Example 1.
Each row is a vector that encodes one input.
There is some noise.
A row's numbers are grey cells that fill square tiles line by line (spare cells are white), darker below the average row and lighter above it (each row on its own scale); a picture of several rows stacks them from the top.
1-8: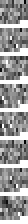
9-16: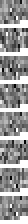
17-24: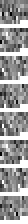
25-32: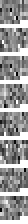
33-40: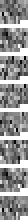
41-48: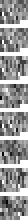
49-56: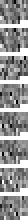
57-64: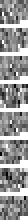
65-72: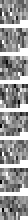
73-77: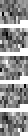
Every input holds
either a fixed value, or three true/false values.
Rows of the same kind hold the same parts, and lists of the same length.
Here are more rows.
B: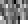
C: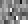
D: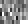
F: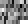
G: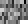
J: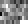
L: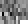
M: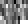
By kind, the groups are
B, C, D, J, L, M
F, G

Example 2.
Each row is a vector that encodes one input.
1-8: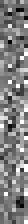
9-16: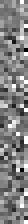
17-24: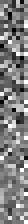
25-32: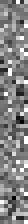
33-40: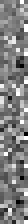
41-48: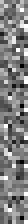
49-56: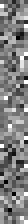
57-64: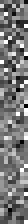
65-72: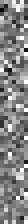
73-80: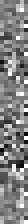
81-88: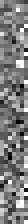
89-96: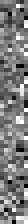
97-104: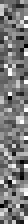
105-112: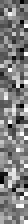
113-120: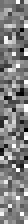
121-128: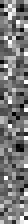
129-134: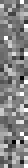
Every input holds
a point on a 4-point line.
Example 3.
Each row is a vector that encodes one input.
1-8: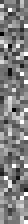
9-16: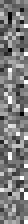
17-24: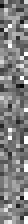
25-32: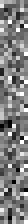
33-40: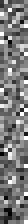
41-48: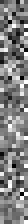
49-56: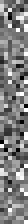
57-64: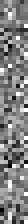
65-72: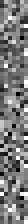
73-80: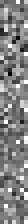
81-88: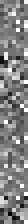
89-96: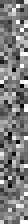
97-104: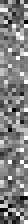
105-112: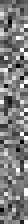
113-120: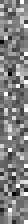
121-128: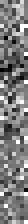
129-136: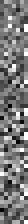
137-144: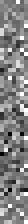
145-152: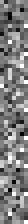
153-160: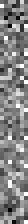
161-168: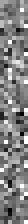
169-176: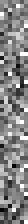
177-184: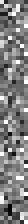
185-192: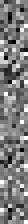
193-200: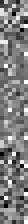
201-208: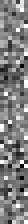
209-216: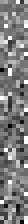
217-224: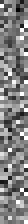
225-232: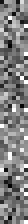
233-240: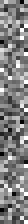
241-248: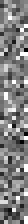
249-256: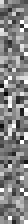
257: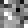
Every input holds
a point on an 8-point circle.
